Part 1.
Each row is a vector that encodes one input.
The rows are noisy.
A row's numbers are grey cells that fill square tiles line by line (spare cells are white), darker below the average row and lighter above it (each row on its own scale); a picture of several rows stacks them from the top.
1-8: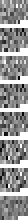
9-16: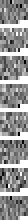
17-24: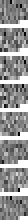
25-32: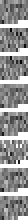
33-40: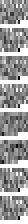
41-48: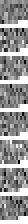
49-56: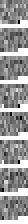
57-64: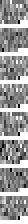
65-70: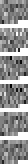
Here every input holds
either a fixed value, or three true/false values.
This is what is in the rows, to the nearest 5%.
About 5% of them hold a fixed value. The rest hold three true/false values.
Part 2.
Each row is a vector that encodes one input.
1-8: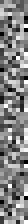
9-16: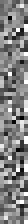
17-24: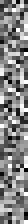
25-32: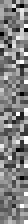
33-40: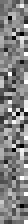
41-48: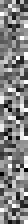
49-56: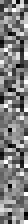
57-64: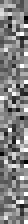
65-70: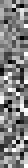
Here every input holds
four true/false values.
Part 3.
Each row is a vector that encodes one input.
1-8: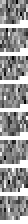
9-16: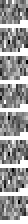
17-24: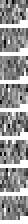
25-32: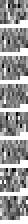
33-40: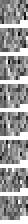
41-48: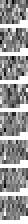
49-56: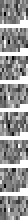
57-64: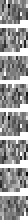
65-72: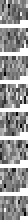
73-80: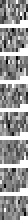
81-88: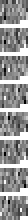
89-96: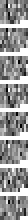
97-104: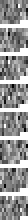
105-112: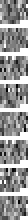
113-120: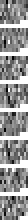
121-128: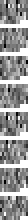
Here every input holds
five true/false values.
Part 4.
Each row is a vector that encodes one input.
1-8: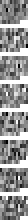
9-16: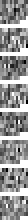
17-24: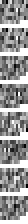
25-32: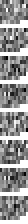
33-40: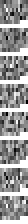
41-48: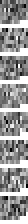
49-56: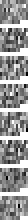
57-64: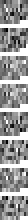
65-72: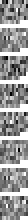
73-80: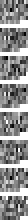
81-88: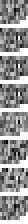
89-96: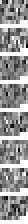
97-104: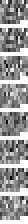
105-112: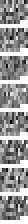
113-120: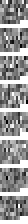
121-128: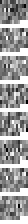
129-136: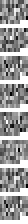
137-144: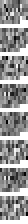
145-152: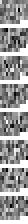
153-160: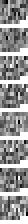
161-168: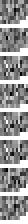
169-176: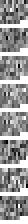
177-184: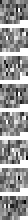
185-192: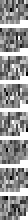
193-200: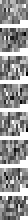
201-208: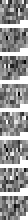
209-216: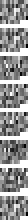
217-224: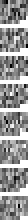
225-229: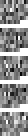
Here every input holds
four true/false values.
